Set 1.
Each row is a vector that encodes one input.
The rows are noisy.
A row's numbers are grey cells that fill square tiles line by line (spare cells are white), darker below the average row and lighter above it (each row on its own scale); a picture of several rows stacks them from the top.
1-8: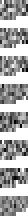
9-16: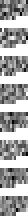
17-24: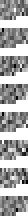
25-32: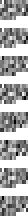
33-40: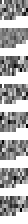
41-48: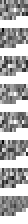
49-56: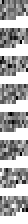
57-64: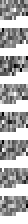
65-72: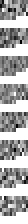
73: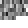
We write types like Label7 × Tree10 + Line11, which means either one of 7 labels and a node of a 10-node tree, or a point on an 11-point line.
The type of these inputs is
Bool × Line10.
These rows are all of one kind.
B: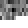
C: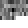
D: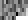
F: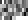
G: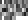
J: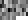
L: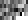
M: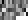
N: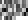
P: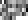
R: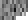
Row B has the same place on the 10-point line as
C, F, G and N.
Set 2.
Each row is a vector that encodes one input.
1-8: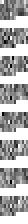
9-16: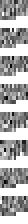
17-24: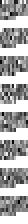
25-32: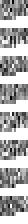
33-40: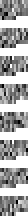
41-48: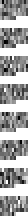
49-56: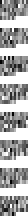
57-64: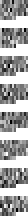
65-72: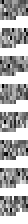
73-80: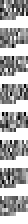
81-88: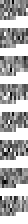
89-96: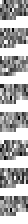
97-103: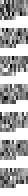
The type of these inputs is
List2(Line7).
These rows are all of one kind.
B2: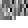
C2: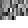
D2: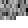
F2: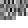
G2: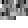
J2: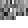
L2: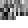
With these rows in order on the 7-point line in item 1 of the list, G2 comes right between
B2 and D2.
